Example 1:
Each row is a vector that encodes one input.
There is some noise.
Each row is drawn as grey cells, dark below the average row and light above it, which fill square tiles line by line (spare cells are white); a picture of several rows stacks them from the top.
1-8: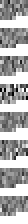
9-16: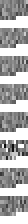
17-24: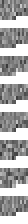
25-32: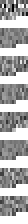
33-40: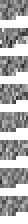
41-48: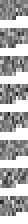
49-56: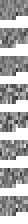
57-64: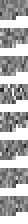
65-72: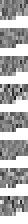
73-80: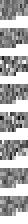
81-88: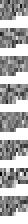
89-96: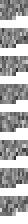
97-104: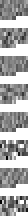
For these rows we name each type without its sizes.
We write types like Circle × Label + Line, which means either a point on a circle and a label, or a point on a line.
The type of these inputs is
List(Line).
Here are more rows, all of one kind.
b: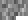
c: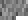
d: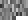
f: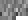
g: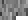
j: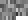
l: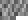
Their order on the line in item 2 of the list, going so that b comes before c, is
f, j, d, l, b, g, c.
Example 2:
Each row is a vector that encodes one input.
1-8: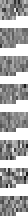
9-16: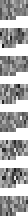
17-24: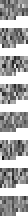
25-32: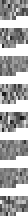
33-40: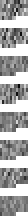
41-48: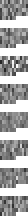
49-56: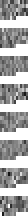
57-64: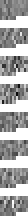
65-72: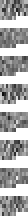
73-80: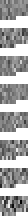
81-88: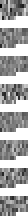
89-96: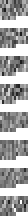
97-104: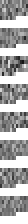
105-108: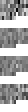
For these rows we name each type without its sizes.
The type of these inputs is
Bool × Bool × Bool × Bool + Line.
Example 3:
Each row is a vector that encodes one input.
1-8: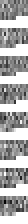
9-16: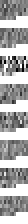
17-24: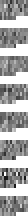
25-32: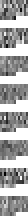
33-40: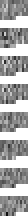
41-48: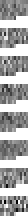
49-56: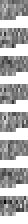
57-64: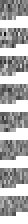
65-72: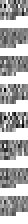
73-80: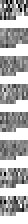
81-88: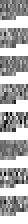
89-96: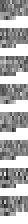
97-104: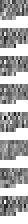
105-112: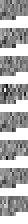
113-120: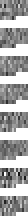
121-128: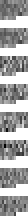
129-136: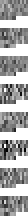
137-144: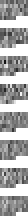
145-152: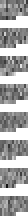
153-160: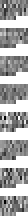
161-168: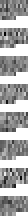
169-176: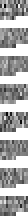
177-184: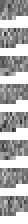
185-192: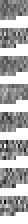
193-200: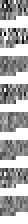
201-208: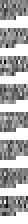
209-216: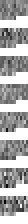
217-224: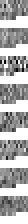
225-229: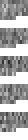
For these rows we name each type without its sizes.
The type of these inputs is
Bool × (Circle + Unit).
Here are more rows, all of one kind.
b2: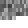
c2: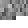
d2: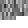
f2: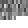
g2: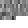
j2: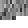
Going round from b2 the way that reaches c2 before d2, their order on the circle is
b2, g2, j2, c2, d2, f2.
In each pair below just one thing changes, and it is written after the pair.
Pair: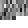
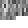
the place on the circle
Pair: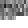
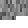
the true/false value
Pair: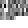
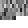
the place on the circle
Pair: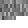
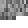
the true/false value
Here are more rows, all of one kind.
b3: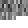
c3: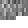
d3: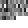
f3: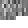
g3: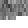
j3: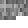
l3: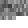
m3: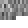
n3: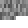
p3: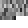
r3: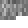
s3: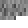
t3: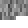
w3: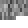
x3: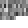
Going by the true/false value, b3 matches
d3, g3, l3 and s3.
